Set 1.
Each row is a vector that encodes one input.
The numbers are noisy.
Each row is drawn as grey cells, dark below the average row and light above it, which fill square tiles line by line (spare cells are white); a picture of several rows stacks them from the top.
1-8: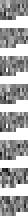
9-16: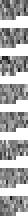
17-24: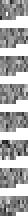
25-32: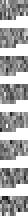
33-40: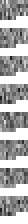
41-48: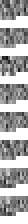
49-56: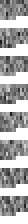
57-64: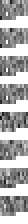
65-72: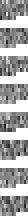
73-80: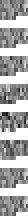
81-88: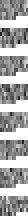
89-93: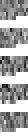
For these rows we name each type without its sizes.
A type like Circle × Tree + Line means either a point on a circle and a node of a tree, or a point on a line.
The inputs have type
Line.
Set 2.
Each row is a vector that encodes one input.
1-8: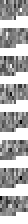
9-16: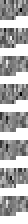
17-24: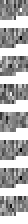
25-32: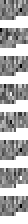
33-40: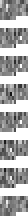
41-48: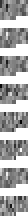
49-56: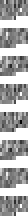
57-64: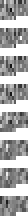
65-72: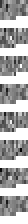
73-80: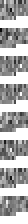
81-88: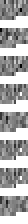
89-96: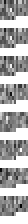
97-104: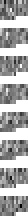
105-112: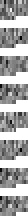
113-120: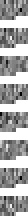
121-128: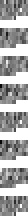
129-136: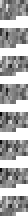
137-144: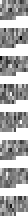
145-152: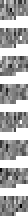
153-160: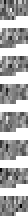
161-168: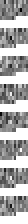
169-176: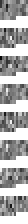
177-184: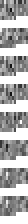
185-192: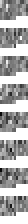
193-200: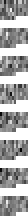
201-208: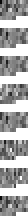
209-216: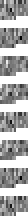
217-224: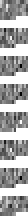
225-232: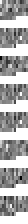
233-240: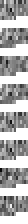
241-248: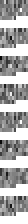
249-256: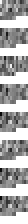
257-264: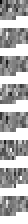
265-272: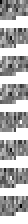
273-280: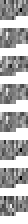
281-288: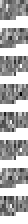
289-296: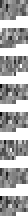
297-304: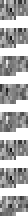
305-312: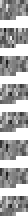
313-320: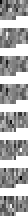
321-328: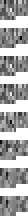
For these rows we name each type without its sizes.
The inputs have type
Bool × Bool × Bool.
